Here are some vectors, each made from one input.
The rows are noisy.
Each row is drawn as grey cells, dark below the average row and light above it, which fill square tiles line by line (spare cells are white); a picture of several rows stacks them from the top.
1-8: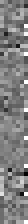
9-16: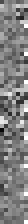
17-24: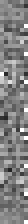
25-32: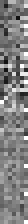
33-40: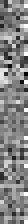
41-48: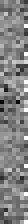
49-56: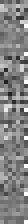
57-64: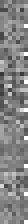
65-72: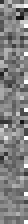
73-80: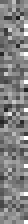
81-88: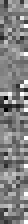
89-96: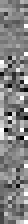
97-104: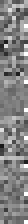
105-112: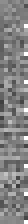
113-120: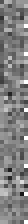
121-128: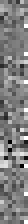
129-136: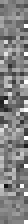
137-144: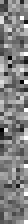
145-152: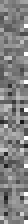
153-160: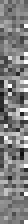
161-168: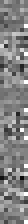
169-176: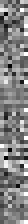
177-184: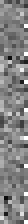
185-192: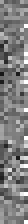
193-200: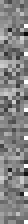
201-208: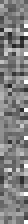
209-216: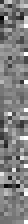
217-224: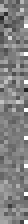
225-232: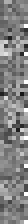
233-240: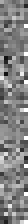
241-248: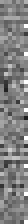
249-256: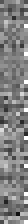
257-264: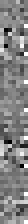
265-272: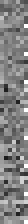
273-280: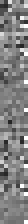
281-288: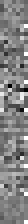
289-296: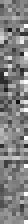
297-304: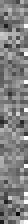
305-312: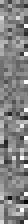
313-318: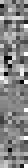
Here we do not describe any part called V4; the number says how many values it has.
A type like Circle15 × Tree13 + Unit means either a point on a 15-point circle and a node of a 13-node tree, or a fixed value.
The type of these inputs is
Line6 + Line13 × V4.
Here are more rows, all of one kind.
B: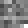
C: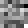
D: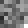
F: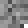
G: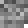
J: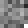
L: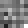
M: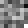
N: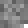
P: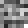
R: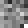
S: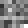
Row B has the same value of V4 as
C, F, G and P.
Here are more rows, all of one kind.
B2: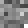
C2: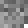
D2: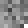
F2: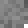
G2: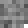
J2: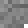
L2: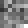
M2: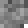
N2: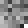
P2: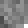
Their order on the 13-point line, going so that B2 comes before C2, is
B2, C2, L2, P2, M2, F2, G2, J2, N2, D2.
